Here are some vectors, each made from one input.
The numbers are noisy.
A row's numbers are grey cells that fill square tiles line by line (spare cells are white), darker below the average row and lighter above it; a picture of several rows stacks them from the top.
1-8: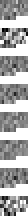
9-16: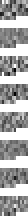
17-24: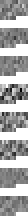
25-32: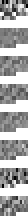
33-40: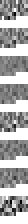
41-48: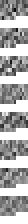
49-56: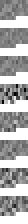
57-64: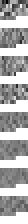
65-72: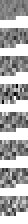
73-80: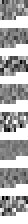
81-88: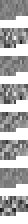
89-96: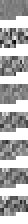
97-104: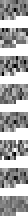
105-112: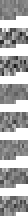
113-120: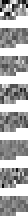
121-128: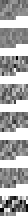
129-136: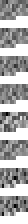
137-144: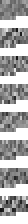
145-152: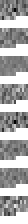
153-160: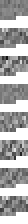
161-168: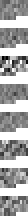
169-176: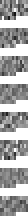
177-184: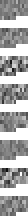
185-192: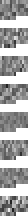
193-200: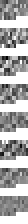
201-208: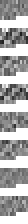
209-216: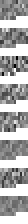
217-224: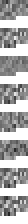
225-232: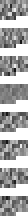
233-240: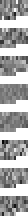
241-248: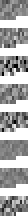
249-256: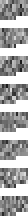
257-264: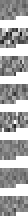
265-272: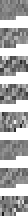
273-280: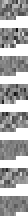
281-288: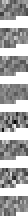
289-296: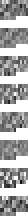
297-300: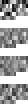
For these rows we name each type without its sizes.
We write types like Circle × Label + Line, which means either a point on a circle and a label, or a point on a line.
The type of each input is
Bool × Bool × Bool + Circle × Line × Line × Line × Line × Line × Line.
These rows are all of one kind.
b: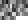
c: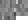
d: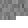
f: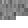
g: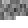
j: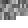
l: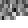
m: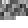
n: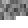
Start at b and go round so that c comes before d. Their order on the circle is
b, c, f, n, d, m, l, g, j.
